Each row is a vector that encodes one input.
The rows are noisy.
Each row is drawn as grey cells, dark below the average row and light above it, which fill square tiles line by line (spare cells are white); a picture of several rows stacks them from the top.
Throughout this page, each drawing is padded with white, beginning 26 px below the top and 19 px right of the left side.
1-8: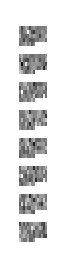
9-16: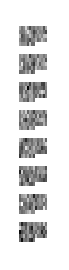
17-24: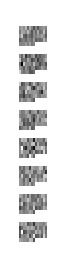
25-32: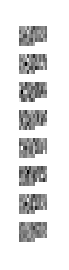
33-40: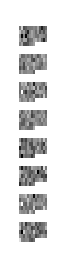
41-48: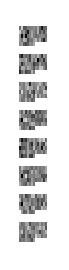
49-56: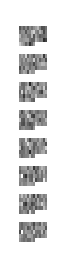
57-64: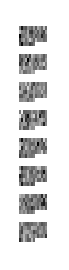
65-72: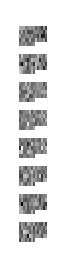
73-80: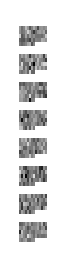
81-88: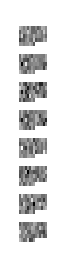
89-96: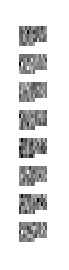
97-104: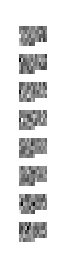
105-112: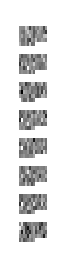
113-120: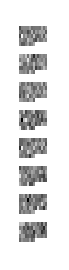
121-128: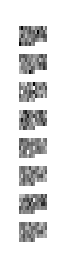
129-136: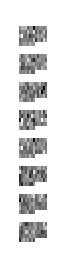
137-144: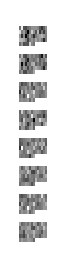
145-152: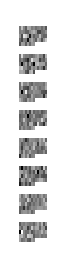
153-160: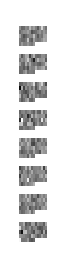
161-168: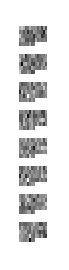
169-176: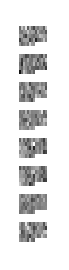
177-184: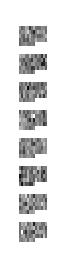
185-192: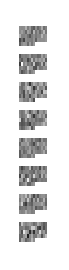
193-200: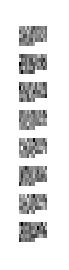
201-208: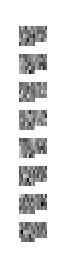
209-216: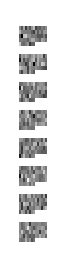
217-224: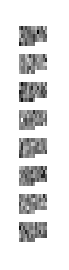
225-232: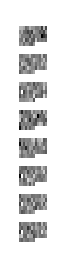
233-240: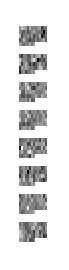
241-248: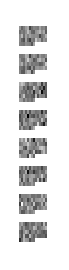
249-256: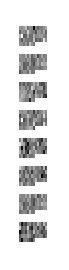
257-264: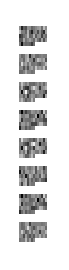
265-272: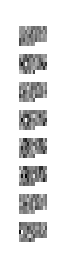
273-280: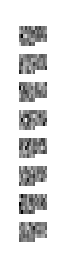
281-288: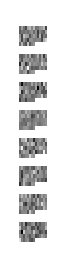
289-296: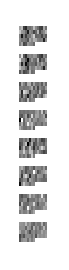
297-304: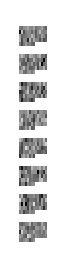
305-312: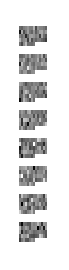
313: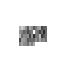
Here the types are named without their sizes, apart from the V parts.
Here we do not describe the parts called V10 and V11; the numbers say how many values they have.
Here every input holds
a true/false value and a value of V10, together with either a node of a tree, or a value of V11.
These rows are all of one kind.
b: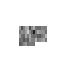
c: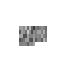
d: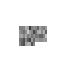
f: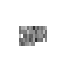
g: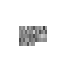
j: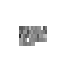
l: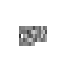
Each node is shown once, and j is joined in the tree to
g and l.
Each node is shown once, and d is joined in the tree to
b.
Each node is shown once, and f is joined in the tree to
c.
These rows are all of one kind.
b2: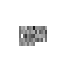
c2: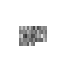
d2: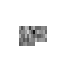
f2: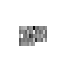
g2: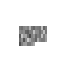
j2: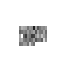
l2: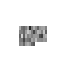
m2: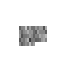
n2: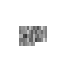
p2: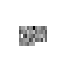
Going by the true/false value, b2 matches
m2 and p2.
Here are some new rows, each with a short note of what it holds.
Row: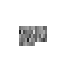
a true/false value, a value of V10 and a value of V11
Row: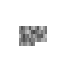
a node of a tree, a true/false value and a value of V10
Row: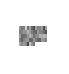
a node of a tree, a true/false value and a value of V10
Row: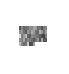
a true/false value, a value of V10 and a value of V11
